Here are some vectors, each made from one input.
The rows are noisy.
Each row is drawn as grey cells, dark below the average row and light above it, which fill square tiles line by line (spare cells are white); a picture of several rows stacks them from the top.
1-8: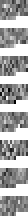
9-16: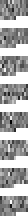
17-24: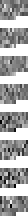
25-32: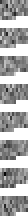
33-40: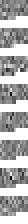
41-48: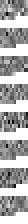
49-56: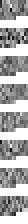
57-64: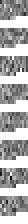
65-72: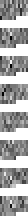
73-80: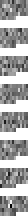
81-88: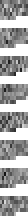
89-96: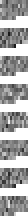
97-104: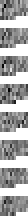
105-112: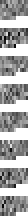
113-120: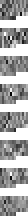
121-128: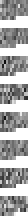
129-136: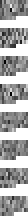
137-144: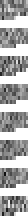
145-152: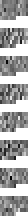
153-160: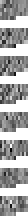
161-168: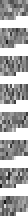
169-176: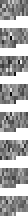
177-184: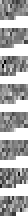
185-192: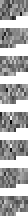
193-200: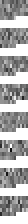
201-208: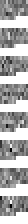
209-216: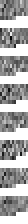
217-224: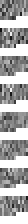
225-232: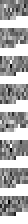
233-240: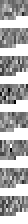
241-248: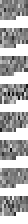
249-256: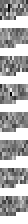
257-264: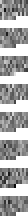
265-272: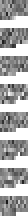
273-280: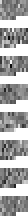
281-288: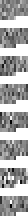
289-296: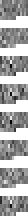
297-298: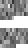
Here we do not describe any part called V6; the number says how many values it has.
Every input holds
a node of a 7-node tree, together with either a point on a 7-point line, or a value of V6.
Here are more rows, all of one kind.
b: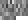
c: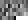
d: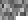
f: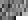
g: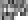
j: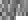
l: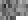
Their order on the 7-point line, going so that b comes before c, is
b, g, f, d, l, c, j.
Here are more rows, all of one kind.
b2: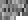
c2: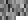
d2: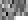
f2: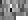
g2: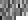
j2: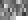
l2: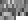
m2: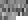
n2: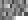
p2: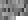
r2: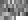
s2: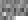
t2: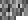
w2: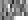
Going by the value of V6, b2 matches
c2, p2 and t2.
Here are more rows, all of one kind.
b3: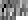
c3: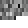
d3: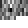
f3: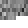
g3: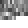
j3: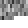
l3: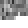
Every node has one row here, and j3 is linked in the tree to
f3 and l3.
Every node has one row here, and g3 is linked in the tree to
d3 and f3.
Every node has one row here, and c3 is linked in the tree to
b3.
